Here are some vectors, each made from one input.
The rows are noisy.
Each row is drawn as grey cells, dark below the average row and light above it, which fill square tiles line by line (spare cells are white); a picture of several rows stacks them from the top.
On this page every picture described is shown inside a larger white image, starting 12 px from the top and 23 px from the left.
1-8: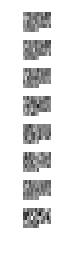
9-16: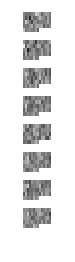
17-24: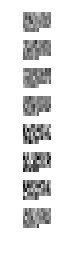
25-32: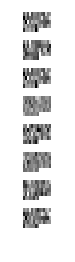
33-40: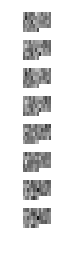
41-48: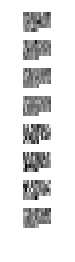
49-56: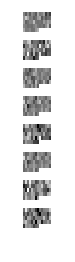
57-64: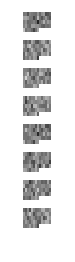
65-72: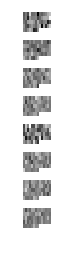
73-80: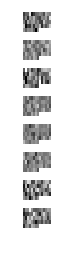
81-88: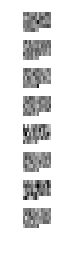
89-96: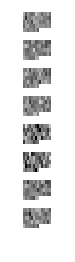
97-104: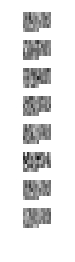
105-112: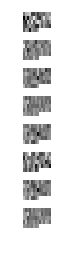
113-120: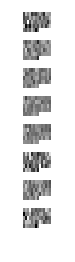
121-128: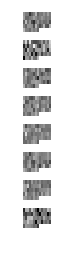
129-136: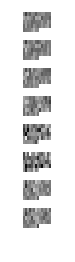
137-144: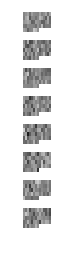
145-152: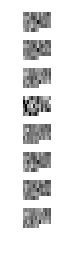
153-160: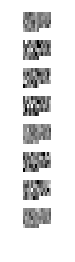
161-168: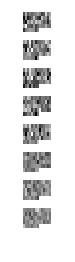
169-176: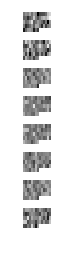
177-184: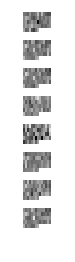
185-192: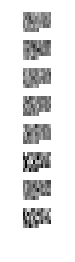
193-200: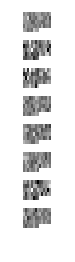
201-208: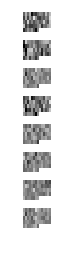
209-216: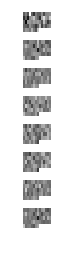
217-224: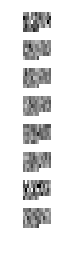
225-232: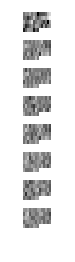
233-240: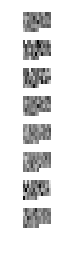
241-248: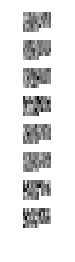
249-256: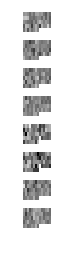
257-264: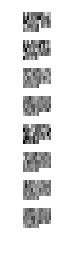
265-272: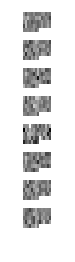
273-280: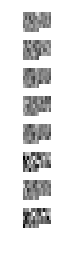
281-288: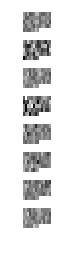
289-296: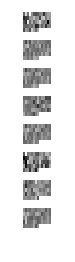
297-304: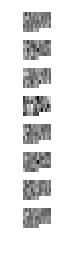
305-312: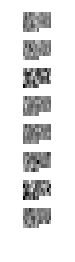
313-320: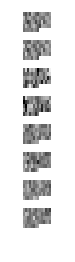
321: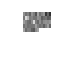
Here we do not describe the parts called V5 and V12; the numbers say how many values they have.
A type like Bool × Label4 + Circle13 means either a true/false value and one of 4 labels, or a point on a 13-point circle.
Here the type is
Bool × Bool × Bool × Line6 × Tree9 × Tree13 × V5 + V12 × V12.
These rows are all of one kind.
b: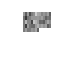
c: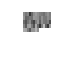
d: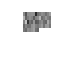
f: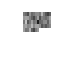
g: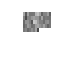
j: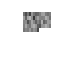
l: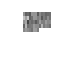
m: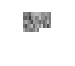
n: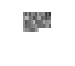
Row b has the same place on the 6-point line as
f and g.
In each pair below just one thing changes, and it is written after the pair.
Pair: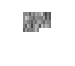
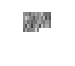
the place on the 6-point line
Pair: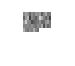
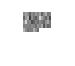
the place on the 6-point line
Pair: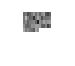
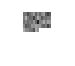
one of the three true/false values
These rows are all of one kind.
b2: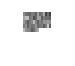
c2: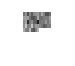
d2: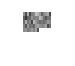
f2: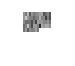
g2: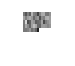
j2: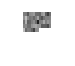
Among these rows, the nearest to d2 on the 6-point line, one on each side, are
f2 and g2.
